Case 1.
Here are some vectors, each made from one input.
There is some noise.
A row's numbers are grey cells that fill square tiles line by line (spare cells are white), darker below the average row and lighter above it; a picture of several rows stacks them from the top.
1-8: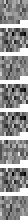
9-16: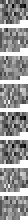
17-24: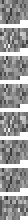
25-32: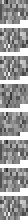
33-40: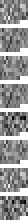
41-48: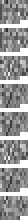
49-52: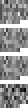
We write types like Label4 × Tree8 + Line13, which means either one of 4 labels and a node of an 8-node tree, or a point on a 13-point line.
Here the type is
Line5.
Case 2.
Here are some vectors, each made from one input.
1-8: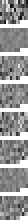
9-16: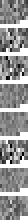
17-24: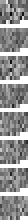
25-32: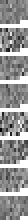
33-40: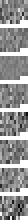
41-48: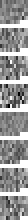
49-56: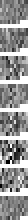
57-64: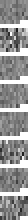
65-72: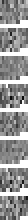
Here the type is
Line7.
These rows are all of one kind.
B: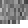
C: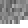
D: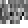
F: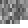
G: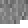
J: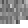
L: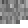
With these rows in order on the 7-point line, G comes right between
B and C.
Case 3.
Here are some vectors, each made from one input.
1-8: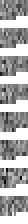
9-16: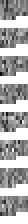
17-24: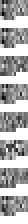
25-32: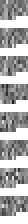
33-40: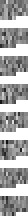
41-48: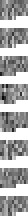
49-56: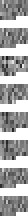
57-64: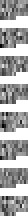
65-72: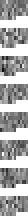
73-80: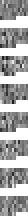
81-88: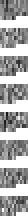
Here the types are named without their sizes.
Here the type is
Line.
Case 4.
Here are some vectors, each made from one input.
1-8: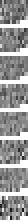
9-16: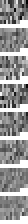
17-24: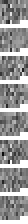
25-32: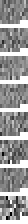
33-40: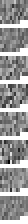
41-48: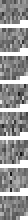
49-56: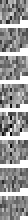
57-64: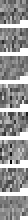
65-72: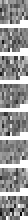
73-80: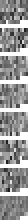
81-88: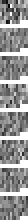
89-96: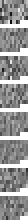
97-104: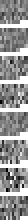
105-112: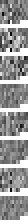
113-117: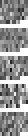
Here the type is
Line12.
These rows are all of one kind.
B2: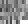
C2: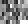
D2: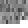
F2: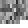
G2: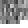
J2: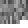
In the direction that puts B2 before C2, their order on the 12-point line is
F2, B2, D2, G2, J2, C2.
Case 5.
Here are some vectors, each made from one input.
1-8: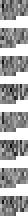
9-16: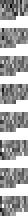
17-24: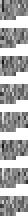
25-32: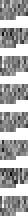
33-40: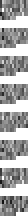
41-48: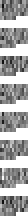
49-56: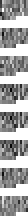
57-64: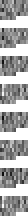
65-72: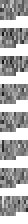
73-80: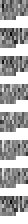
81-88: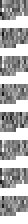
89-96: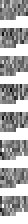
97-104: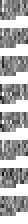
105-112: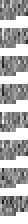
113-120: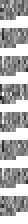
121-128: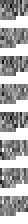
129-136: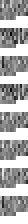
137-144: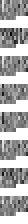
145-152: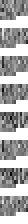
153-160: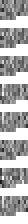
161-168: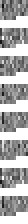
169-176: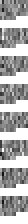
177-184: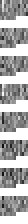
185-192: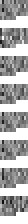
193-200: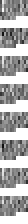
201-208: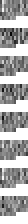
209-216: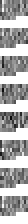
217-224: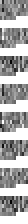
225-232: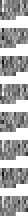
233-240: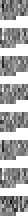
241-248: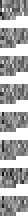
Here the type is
Line11.
